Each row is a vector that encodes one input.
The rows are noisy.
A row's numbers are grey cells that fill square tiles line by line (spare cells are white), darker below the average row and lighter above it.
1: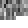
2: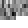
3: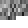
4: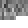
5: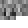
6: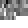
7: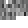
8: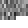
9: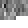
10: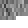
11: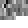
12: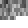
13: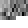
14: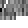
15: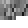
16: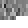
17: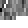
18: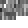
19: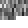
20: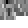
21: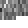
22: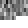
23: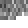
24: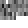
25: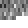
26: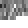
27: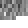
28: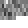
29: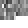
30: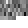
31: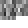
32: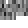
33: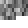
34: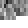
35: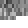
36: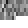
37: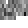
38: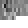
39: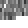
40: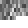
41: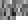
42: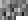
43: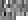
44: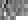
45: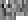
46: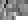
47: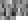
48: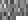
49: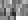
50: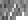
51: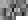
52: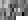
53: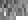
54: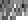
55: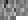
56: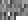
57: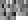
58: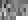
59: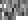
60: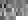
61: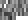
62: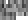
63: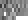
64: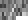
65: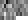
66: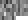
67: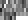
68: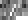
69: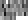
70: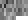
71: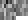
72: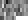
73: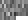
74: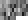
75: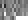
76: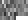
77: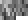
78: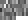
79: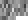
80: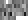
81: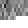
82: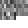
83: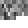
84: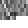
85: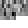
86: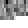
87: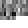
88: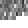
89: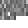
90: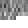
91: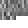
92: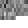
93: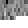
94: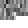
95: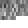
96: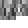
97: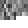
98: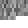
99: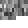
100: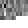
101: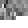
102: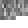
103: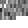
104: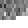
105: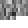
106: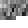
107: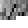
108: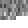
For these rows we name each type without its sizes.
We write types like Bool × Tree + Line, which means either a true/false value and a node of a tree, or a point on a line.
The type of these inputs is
(Label + Line) × Line.
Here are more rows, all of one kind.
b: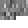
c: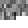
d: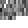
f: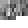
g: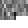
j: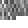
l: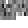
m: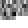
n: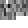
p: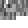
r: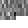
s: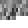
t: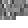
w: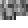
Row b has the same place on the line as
f, r and t.
